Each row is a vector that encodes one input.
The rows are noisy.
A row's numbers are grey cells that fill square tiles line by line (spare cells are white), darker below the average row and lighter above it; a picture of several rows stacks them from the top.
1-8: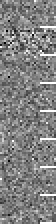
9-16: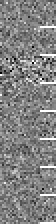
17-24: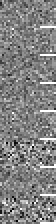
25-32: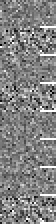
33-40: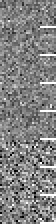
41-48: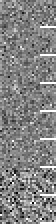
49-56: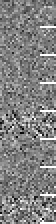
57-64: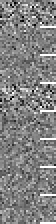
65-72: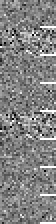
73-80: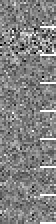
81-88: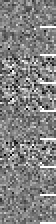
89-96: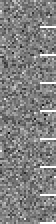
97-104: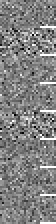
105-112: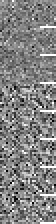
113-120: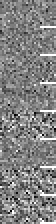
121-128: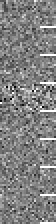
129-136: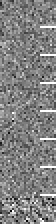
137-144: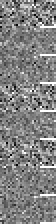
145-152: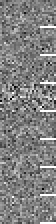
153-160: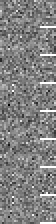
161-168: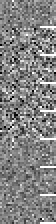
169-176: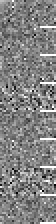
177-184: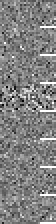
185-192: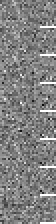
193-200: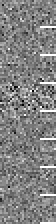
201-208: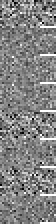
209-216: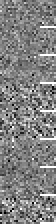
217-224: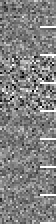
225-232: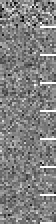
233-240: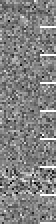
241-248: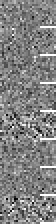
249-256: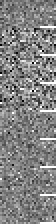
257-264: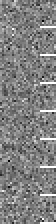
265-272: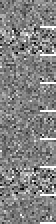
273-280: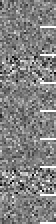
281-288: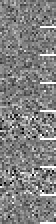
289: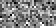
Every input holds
either a point on a 19-point circle, or one of 9 labels.
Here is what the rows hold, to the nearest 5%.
About 75% of them hold a point on a 19-point circle. The rest hold one of 9 labels.
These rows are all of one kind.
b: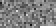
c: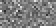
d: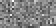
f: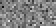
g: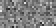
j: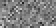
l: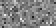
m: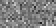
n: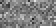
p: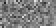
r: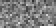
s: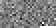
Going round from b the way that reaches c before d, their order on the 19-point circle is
b, f, n, p, c, g, s, d, l, m, j, r.
